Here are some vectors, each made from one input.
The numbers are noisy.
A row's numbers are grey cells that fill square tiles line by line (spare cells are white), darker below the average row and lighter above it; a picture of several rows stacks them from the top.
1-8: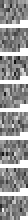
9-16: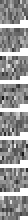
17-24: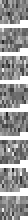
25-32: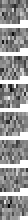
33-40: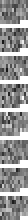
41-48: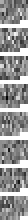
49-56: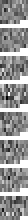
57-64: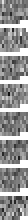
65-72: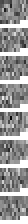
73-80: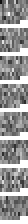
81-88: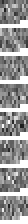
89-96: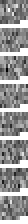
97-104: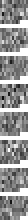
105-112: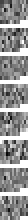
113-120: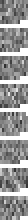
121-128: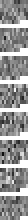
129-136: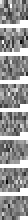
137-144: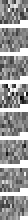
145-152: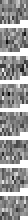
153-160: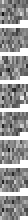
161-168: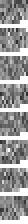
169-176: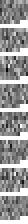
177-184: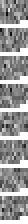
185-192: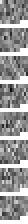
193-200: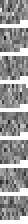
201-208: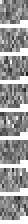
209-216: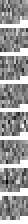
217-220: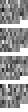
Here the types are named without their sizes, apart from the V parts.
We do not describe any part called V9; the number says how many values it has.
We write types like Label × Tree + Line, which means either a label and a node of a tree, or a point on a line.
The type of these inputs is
Bool × Bool × Bool × V9 + List(Circle).
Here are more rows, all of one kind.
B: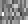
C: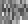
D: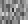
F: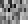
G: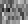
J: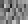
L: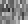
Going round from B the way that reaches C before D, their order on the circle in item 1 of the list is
B, J, G, L, C, F, D.
